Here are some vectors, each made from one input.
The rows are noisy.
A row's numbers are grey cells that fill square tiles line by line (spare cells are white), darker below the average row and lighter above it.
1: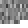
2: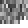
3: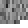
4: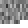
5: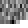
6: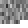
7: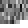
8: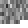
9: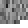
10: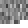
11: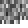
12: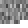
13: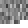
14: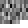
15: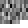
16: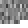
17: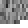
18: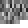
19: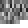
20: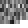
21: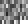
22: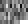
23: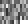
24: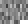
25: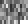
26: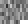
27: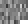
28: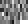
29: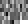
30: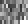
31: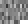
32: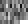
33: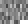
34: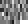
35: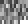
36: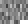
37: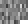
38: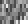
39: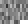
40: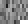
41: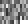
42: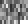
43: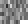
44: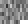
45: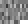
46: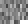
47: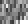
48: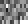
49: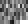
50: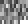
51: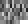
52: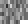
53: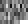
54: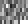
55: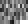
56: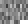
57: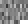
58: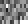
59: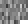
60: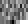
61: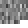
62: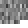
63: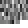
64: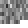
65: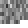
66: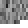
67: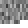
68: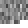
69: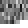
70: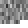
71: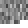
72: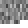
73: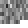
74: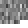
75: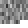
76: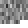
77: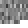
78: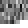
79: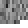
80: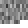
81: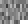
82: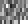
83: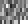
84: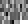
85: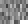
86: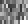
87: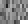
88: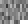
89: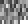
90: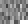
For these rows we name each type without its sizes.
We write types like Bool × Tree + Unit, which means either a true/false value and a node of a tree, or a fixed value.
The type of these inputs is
Bool × Circle + Tree + Unit.
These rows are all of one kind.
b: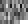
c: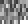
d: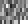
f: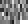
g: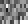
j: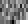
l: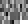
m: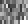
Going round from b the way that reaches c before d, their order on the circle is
b, c, d, l, f, g, j, m.
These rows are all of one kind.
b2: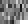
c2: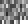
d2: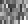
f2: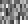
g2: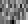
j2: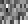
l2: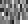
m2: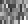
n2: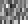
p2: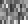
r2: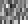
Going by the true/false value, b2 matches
g2 and l2.
